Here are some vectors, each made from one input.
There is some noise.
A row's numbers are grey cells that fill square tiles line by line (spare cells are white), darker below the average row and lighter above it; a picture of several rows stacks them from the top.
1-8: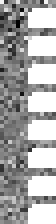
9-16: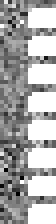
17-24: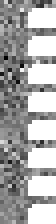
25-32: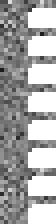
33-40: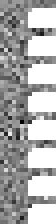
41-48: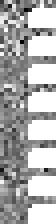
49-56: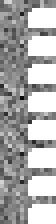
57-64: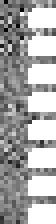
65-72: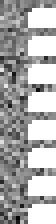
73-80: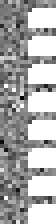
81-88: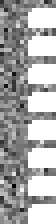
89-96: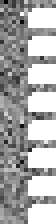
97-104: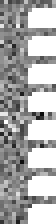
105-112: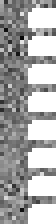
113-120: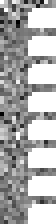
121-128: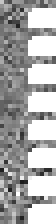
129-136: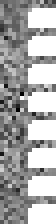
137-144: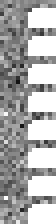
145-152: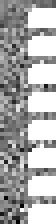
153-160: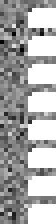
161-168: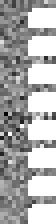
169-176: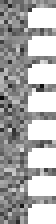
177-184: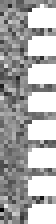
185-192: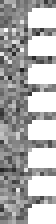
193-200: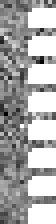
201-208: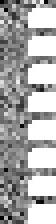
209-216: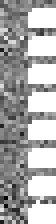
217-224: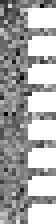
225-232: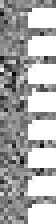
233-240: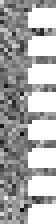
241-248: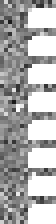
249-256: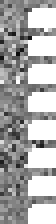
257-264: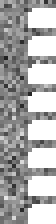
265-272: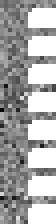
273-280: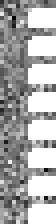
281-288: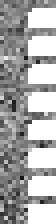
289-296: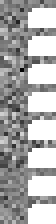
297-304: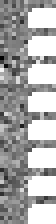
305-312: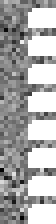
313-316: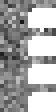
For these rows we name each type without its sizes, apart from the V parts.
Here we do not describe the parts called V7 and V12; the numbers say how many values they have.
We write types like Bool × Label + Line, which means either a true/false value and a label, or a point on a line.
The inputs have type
Line × (Line + V12) + V7.
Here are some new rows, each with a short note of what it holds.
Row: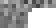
a point on each of two lines
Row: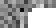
a value of V7
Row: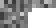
a point on a line and a value of V12
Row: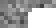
a point on each of two lines
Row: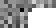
a value of V7
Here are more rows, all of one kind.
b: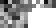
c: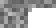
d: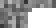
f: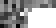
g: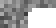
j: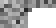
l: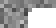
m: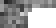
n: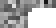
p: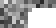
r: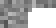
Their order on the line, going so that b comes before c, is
f, p, d, g, n, j, r, b, l, c, m.
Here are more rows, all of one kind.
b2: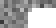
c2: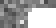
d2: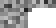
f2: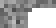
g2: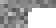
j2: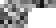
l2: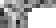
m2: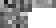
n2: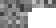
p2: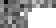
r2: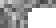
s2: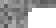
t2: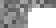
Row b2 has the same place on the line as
d2, g2, p2 and t2.
